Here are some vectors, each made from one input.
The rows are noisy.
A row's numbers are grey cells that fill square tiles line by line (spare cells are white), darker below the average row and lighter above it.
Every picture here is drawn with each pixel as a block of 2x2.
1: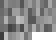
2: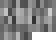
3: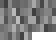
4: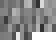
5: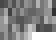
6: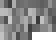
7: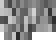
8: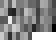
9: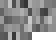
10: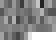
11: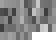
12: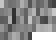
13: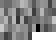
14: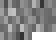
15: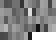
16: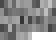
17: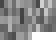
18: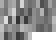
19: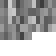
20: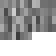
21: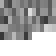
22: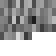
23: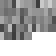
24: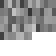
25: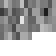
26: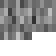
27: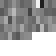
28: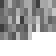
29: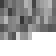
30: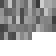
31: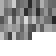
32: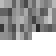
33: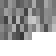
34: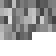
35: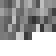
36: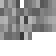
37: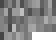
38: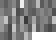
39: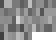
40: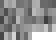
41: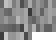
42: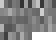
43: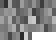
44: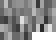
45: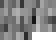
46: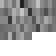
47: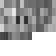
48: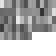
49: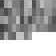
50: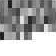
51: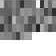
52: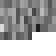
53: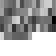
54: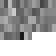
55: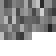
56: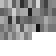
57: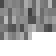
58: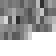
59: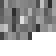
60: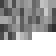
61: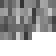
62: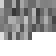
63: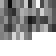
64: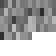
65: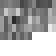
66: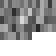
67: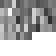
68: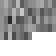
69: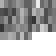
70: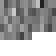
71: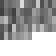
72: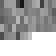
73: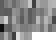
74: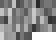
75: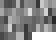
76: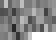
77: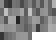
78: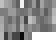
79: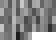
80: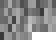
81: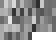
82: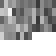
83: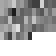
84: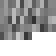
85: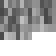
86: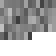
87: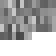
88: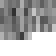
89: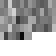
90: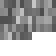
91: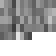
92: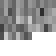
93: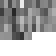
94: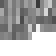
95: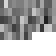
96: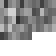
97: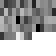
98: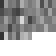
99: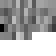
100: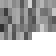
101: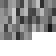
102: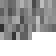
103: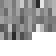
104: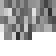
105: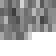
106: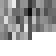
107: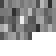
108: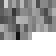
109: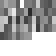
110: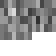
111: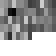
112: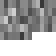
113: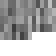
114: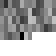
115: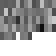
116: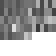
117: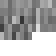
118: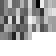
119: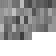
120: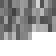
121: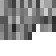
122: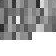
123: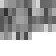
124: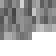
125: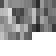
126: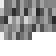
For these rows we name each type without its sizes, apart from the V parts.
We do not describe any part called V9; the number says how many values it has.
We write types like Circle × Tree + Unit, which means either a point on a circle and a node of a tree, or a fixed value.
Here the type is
(Bool × Bool × Bool × Bool + Label) × V9 + Circle.
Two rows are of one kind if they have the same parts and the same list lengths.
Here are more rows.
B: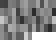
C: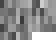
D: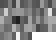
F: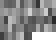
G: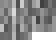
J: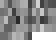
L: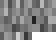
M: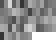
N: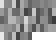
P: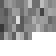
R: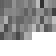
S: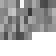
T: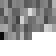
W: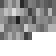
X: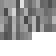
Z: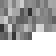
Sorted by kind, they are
B, C, G, M, P, R, S, X, Z
D, F, J, L, T, W
N

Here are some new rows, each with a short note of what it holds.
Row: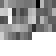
a point on a circle
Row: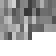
a point on a circle
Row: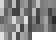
a point on a circle
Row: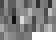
a label and a value of V9
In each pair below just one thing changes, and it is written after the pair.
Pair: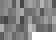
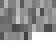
the value of V9
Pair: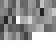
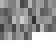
one of the four true/false values
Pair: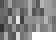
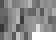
one of the four true/false values
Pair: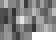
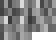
one of the four true/false values
